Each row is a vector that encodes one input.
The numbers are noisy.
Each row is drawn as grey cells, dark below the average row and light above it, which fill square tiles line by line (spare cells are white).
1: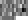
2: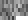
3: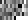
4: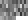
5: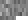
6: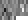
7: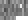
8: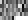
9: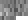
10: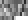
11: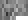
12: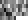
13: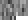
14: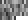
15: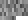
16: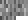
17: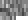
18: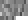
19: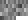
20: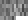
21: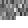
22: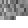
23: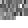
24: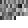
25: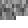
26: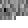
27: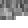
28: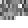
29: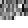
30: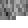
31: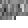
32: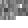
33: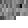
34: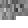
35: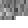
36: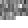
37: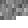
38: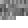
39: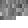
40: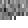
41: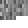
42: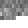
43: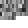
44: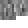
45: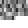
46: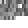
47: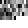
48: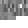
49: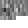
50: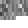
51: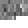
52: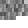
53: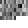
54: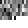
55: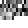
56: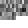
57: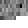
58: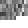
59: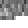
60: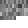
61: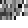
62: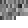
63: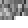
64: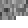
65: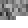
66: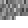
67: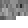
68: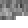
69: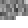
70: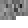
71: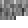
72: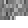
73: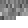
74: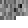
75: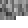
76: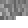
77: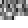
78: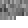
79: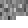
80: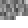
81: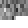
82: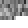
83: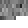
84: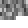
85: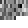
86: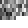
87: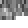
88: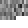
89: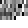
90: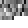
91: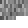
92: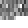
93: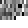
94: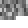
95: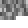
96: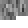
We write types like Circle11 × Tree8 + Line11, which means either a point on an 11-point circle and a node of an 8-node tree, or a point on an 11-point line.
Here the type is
Line8 + Tree9 × Tree9.
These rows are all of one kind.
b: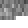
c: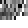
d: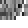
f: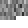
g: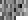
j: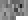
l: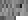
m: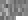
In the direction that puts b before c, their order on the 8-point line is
l, b, m, g, j, f, d, c.
